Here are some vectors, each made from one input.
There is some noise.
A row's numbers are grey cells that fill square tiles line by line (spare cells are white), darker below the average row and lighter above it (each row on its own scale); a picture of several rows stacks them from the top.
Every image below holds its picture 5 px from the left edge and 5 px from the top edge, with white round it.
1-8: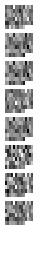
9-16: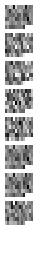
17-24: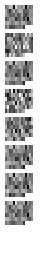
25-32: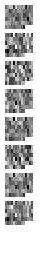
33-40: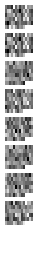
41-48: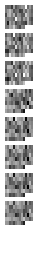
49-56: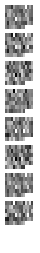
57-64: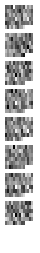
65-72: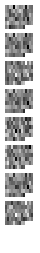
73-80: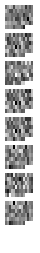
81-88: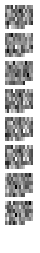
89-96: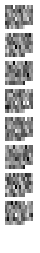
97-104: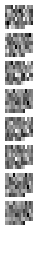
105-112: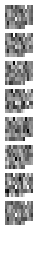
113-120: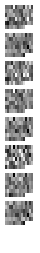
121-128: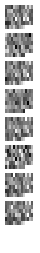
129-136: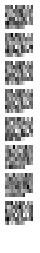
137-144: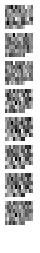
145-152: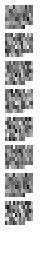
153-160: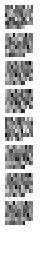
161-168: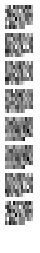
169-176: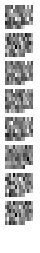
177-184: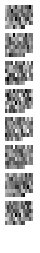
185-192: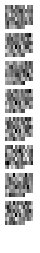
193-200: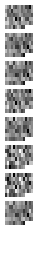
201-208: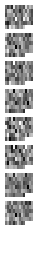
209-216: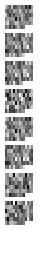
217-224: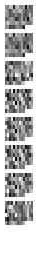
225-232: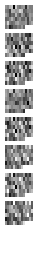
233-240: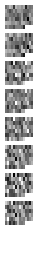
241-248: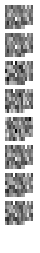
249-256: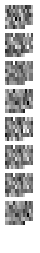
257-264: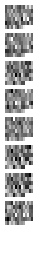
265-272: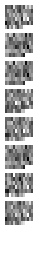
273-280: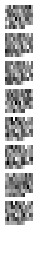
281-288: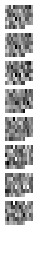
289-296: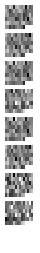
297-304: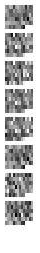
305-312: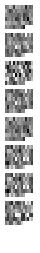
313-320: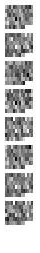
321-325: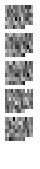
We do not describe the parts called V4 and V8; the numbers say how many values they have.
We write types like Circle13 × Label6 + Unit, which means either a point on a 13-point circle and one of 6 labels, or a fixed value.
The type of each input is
Bool × Bool × Bool × Bool + (Line13 + V8) × V4.
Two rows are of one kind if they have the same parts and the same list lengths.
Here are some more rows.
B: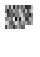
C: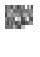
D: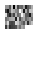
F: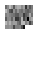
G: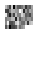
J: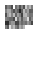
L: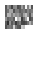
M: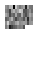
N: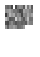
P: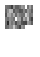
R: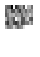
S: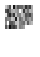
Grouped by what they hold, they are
B, D, F, G, M, S
C, J, L, N, R
P

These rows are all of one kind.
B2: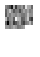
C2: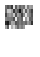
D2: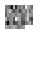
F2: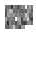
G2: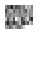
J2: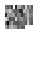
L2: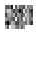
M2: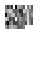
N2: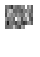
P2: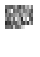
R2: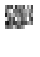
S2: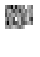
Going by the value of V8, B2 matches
D2, J2, N2 and P2.
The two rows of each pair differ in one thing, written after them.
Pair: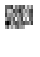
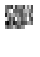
the value of V4
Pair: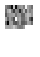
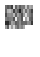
the value of V4
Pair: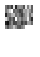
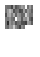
the value of V4
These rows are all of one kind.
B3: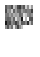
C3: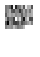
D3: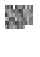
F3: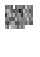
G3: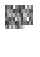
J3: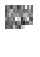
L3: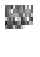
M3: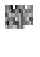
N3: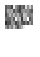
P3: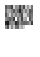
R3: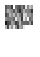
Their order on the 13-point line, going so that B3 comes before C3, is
B3, M3, R3, D3, L3, J3, N3, F3, G3, C3, P3.
